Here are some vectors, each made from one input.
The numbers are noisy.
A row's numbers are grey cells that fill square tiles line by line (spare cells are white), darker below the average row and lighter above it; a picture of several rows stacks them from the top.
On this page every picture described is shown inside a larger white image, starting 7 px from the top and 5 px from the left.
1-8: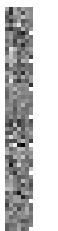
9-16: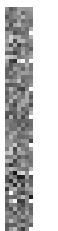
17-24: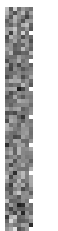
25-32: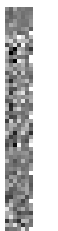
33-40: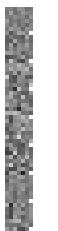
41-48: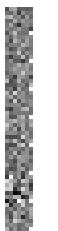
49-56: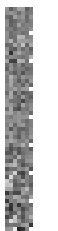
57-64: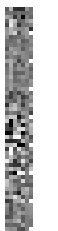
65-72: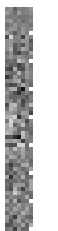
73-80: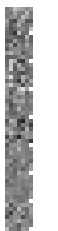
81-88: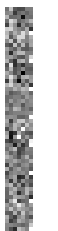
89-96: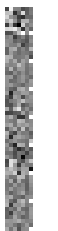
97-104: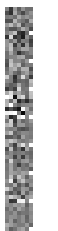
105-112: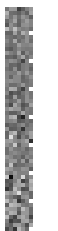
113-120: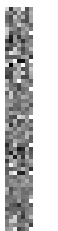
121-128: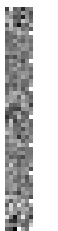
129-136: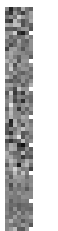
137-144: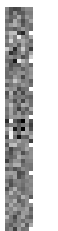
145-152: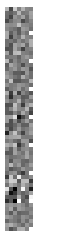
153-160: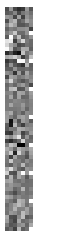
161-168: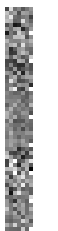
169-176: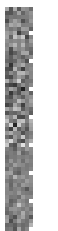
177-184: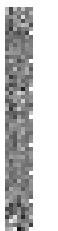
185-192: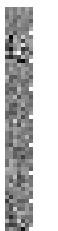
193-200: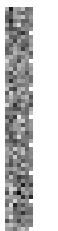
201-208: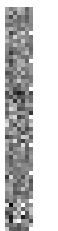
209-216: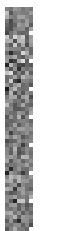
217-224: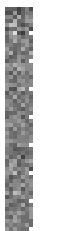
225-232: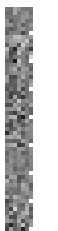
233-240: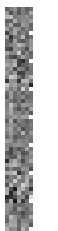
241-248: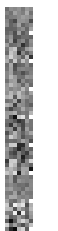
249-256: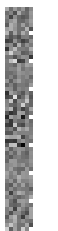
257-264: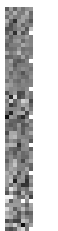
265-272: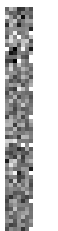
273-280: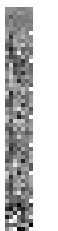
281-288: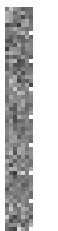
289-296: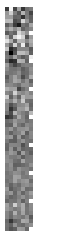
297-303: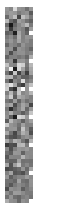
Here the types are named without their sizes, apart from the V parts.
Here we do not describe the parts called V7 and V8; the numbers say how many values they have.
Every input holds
a value of V8, together with either a true/false value and a value of V7, or a list of points on a line.
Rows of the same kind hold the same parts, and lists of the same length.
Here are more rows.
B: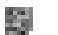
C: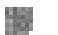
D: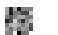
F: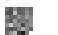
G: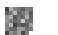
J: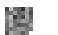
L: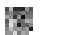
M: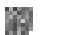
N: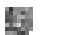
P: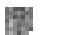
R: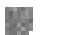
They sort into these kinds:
B, C, N, P
D
F, G, J, R
L
M

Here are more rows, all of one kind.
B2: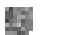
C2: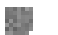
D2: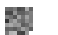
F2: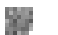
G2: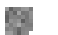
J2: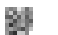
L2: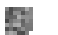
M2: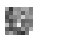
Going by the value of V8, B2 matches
C2 and L2.
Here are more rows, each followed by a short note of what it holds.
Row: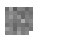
a value of V8, together with a list of three items
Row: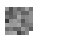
a value of V8, together with a list of one item
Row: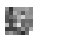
a value of V8, together with a list of one item
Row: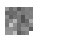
a value of V8, together with a list of two items
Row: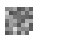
a true/false value, a value of V7 and a value of V8
